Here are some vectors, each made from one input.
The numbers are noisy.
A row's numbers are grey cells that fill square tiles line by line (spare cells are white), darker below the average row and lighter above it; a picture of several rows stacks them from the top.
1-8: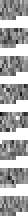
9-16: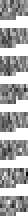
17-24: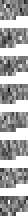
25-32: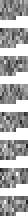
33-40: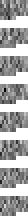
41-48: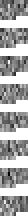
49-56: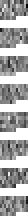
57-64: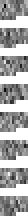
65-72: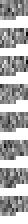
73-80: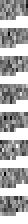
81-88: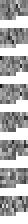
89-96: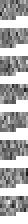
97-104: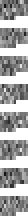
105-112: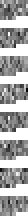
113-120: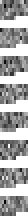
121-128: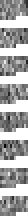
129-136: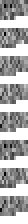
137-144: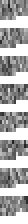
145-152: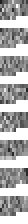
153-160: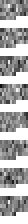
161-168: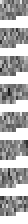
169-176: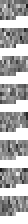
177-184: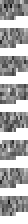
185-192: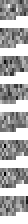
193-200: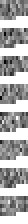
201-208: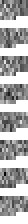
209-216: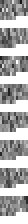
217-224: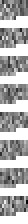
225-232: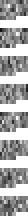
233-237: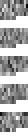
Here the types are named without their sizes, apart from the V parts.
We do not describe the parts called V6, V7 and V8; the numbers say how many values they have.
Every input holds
either a point on a line and a value of V8, or a node of a tree and a value of V6, or a true/false value and a value of V7.
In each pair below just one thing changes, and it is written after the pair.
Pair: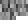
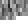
the place on the line
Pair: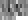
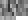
the place on the line
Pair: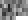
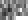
the place on the line
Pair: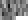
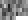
the value of V8
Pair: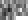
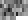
the place on the line
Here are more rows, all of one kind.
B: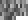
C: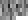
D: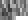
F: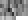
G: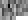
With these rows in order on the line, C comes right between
B and D.
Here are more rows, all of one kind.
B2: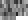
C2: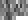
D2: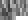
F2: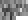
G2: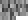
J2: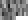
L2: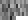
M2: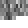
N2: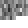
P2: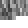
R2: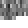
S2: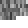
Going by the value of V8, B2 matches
D2, J2, P2 and S2.
